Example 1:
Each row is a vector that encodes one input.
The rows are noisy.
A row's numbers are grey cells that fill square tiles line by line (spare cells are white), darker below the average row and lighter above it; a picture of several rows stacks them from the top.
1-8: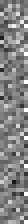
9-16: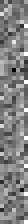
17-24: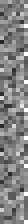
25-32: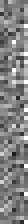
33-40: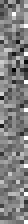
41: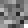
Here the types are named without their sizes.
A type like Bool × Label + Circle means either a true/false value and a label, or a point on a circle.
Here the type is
Bool × Label.
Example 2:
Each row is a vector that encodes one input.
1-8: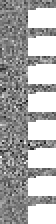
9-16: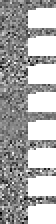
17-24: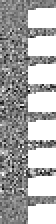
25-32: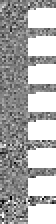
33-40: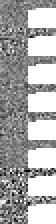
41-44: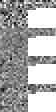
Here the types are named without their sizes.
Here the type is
Bool × Line.
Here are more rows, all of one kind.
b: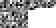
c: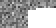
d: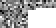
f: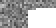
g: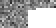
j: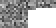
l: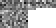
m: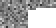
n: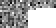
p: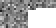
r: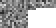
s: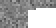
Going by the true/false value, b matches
d and r.
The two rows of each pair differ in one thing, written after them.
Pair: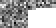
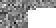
the true/false value
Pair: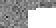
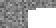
the true/false value
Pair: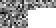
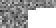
the place on the line
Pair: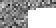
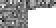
the true/false value
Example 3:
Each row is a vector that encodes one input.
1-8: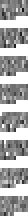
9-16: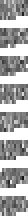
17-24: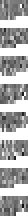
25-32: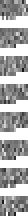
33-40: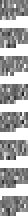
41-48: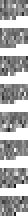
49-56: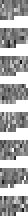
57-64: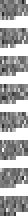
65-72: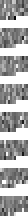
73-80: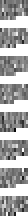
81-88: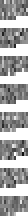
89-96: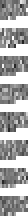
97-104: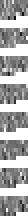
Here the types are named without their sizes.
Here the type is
Label × Line.
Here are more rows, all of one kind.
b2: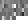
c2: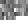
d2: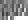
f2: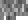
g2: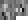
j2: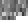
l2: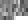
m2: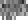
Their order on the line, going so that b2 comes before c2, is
b2, d2, c2, g2, l2, f2, m2, j2.
